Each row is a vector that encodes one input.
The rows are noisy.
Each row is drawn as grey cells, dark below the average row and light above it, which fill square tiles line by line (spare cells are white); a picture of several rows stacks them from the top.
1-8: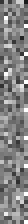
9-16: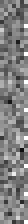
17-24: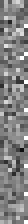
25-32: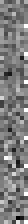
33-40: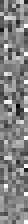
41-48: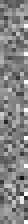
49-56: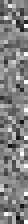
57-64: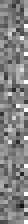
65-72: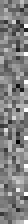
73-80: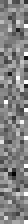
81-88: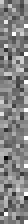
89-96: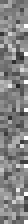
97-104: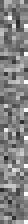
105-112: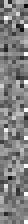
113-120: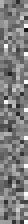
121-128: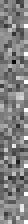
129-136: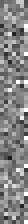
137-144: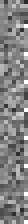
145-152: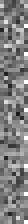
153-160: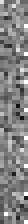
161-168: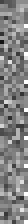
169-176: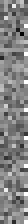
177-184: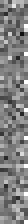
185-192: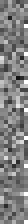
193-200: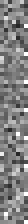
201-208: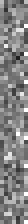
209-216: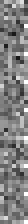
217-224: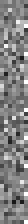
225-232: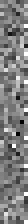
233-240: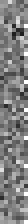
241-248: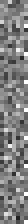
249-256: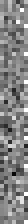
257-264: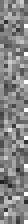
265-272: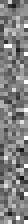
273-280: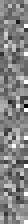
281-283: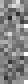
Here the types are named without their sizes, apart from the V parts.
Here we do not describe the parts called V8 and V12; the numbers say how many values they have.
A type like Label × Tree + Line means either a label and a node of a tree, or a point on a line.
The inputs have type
((Bool × Circle + Unit) × Line + V12) × V8.
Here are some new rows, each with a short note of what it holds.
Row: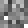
a value of V8 and a value of V12
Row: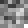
a point on a line and a value of V8
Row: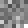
a point on a line and a value of V8
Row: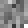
a point on a line and a value of V8
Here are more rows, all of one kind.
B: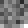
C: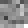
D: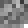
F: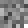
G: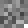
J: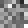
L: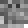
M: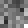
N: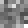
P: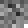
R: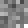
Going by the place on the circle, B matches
C, D, F and J.
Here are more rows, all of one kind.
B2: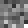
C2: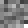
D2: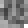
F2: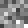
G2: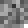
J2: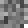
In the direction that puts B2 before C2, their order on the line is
J2, G2, B2, F2, D2, C2.
